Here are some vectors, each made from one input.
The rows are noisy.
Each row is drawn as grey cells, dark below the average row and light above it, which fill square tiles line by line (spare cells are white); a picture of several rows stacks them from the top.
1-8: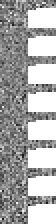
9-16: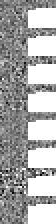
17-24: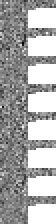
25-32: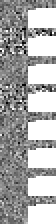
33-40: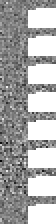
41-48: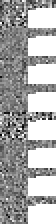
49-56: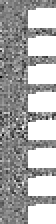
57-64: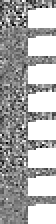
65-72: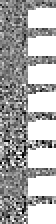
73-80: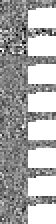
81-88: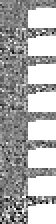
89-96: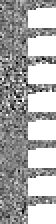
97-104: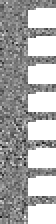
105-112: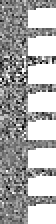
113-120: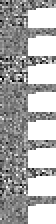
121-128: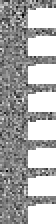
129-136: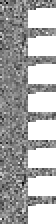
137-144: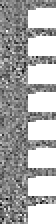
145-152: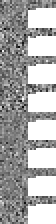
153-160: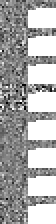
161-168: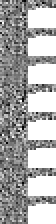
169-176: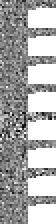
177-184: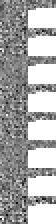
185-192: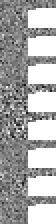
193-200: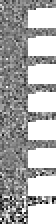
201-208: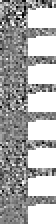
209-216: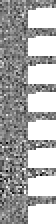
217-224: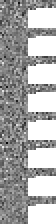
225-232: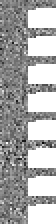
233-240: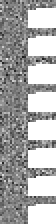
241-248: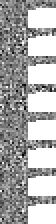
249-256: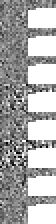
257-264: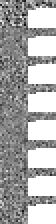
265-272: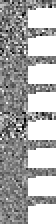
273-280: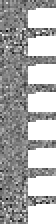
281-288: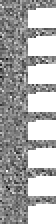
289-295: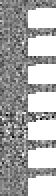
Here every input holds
either a point on a 3-point line and a point on a 17-point line, or a point on an 11-point line and a node of a 7-node tree.
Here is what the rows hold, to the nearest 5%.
About 60% of them hold a point on a 3-point line and a point on a 17-point line. The rest hold a point on an 11-point line and a node of a 7-node tree.
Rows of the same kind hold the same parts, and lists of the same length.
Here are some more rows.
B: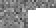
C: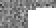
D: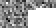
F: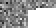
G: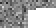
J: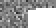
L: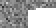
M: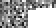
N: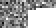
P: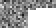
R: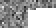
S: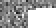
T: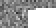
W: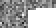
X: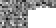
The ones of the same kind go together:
B, C, D, J, L, M, S, T, W, X
F, G, N, P, R

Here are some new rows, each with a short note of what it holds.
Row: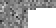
a point on an 11-point line and a node of a 7-node tree
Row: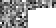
a point on a 3-point line and a point on a 17-point line
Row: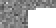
a point on a 3-point line and a point on a 17-point line
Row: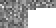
a point on an 11-point line and a node of a 7-node tree
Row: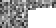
a point on a 3-point line and a point on a 17-point line
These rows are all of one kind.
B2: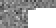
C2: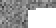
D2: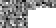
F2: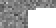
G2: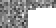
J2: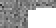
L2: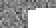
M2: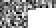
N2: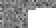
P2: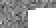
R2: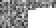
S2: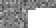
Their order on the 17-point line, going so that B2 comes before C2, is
B2, F2, P2, L2, S2, M2, C2, D2, N2, J2, G2, R2.
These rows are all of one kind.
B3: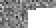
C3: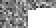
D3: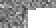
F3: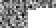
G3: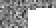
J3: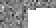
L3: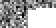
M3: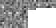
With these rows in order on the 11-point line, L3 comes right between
D3 and F3.
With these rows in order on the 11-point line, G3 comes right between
C3 and J3.
